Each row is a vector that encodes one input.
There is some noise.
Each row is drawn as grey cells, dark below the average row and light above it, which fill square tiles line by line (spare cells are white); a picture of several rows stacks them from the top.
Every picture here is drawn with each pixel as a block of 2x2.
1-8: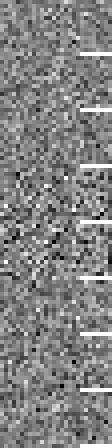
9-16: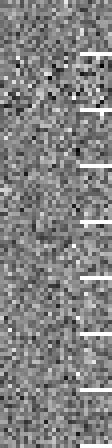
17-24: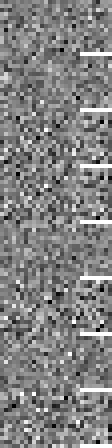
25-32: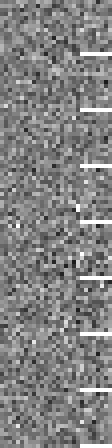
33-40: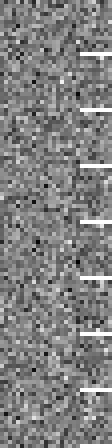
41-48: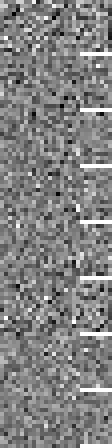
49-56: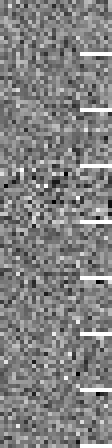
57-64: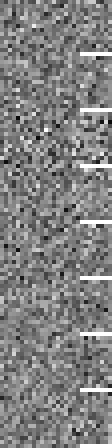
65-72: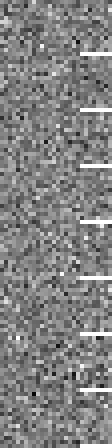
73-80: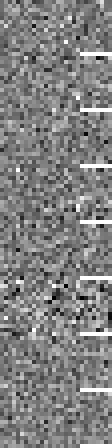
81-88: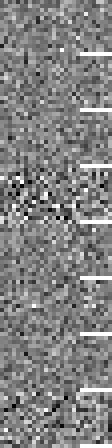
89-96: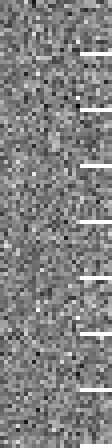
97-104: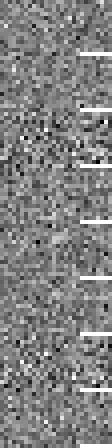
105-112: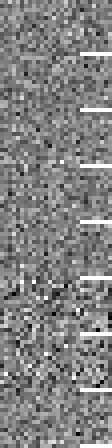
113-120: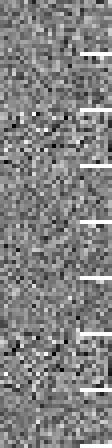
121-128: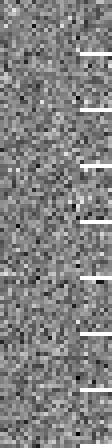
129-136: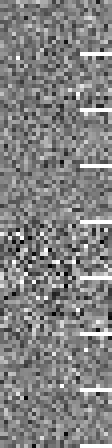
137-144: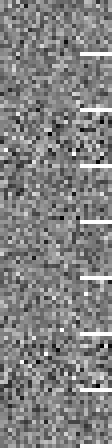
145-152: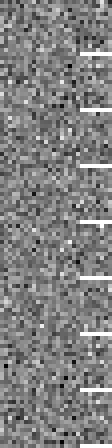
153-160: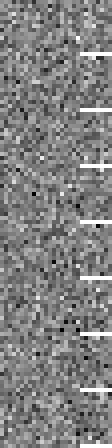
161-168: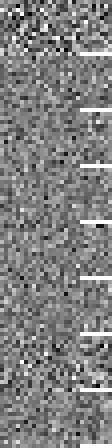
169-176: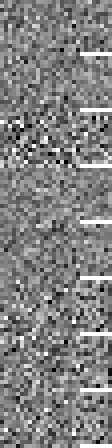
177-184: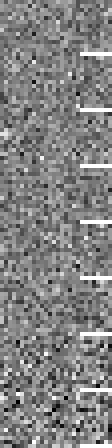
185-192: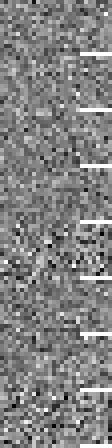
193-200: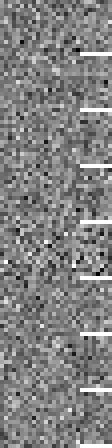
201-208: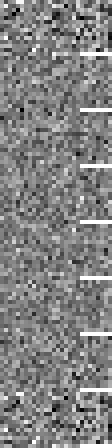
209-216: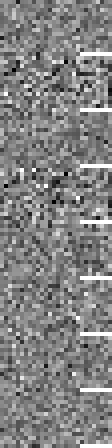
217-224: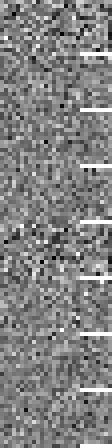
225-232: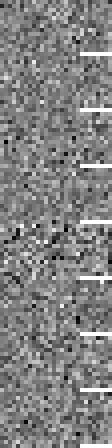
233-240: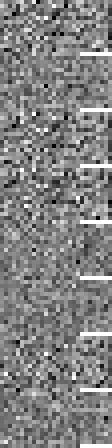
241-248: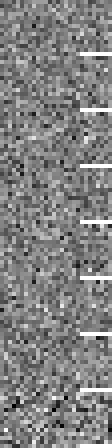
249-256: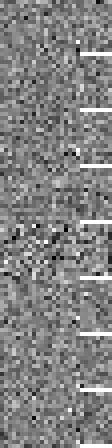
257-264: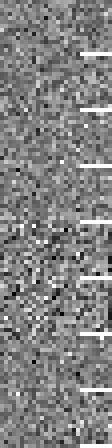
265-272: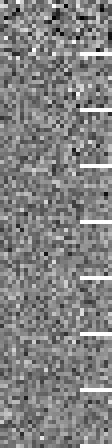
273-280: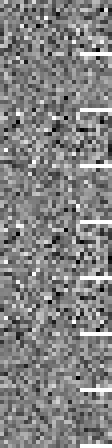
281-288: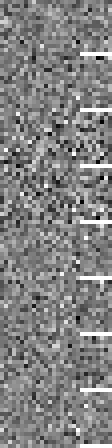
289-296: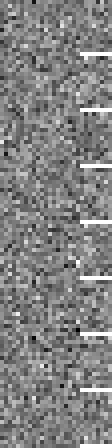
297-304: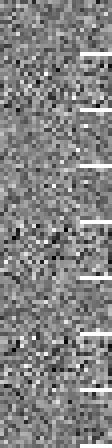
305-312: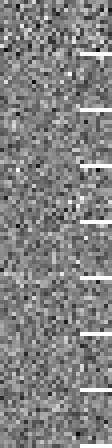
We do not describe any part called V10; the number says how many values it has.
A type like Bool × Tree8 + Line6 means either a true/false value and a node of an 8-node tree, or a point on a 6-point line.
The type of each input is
(Bool × Bool × Bool × Bool + V10) × V10 + List2(Line4).
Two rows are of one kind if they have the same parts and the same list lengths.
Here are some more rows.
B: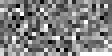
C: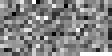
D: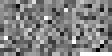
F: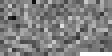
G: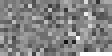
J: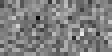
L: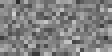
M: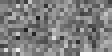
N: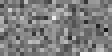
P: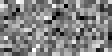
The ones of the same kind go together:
B
C, P
D
F, G
J, L, M, N

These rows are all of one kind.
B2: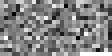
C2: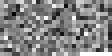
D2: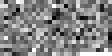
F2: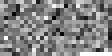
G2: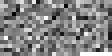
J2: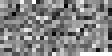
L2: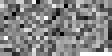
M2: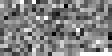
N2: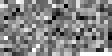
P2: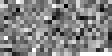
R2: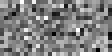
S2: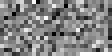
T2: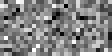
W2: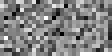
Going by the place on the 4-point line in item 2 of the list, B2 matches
C2, J2 and R2.
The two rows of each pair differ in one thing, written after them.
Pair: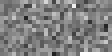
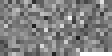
the value of V10
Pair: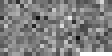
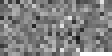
one of the four true/false values
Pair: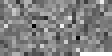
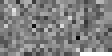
one of the four true/false values
